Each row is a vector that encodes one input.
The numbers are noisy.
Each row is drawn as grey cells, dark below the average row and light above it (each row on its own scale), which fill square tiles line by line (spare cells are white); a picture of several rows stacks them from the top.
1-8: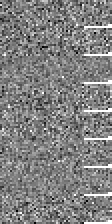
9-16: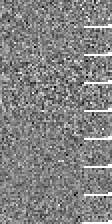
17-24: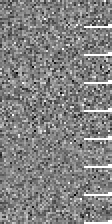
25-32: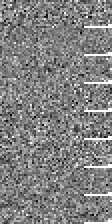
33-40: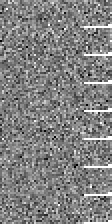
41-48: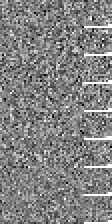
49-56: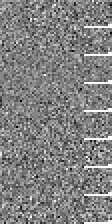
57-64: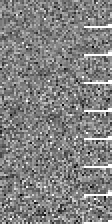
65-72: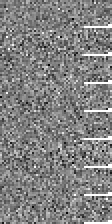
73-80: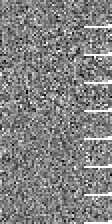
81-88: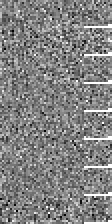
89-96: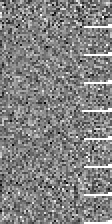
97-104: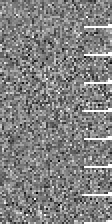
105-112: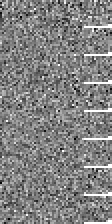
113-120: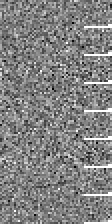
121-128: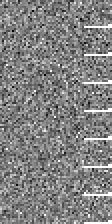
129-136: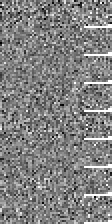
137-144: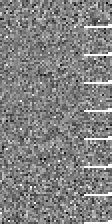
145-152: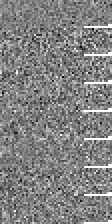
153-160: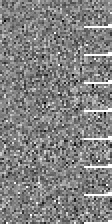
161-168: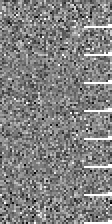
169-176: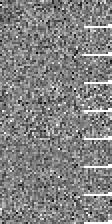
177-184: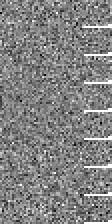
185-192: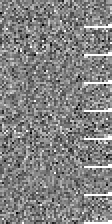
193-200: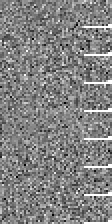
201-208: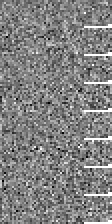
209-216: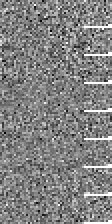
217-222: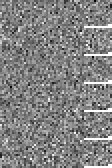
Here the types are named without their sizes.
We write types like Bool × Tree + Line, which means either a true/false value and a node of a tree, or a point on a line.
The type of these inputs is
(Bool × Bool × Bool + Line) × Line.
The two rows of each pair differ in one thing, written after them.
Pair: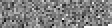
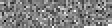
one of the three true/false values
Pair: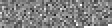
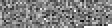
one of the three true/false values
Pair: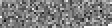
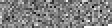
one of the three true/false values
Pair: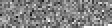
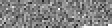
the place on the line
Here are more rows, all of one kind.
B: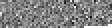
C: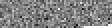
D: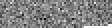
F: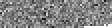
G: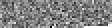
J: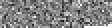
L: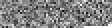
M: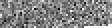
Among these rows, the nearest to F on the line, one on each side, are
C and J.
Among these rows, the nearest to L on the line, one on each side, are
G and J.
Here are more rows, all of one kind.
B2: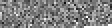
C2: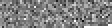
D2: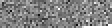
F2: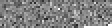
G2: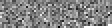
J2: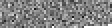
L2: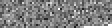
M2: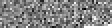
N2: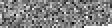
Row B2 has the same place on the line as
J2 and N2.
